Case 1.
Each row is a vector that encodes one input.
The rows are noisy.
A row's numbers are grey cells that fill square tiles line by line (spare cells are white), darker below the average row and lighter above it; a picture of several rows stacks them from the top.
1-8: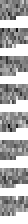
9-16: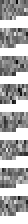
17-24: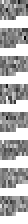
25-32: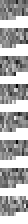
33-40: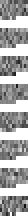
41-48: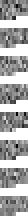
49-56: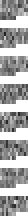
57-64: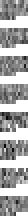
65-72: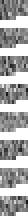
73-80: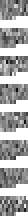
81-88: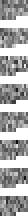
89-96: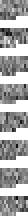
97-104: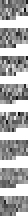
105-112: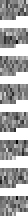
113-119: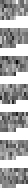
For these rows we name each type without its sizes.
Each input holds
either three true/false values, or a list of points on a line.
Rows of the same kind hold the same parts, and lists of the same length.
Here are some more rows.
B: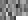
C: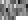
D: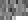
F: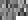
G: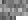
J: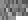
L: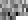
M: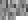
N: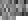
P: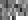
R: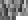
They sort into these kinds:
B, F, G, L, M, P
C
D, J, R
N

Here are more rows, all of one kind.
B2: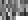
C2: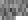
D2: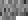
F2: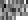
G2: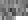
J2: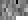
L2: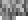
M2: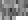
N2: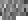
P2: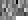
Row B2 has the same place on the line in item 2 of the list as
C2, G2, M2 and N2.
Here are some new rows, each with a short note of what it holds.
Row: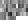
three true/false values
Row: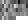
the empty list
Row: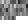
the empty list
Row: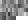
three true/false values
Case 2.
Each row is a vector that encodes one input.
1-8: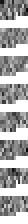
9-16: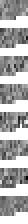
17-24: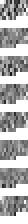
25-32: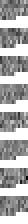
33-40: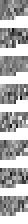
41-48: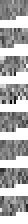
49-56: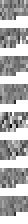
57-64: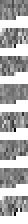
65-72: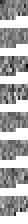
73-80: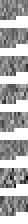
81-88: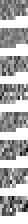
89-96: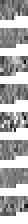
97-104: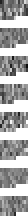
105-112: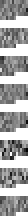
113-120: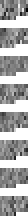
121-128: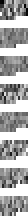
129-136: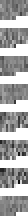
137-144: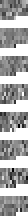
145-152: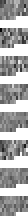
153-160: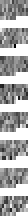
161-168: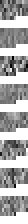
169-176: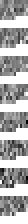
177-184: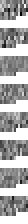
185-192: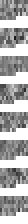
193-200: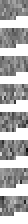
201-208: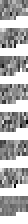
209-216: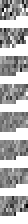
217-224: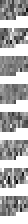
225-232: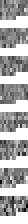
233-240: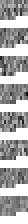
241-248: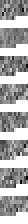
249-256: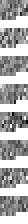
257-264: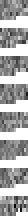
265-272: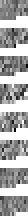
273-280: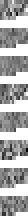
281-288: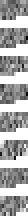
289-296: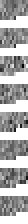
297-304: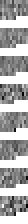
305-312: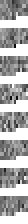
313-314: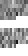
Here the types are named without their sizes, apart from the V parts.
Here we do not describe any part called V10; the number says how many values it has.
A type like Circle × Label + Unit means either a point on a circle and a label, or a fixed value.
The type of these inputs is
(Bool × Bool × Bool × Bool + Unit) × V10 + Line.
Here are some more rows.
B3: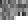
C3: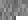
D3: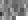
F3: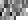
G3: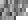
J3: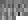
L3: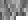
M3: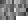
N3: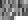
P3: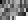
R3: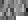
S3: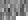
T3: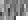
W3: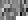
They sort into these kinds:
B3, N3
C3, J3, R3, W3
D3, F3, G3, L3, M3, P3, S3, T3

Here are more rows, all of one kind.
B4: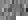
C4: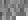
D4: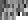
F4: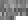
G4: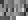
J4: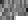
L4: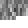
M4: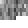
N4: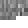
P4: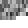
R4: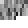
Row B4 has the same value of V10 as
D4, M4 and R4.
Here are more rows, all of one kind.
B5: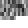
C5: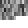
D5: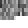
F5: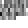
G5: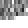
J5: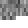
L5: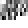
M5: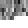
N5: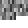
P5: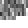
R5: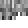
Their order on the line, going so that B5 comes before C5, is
R5, G5, M5, F5, D5, J5, L5, B5, P5, C5, N5.
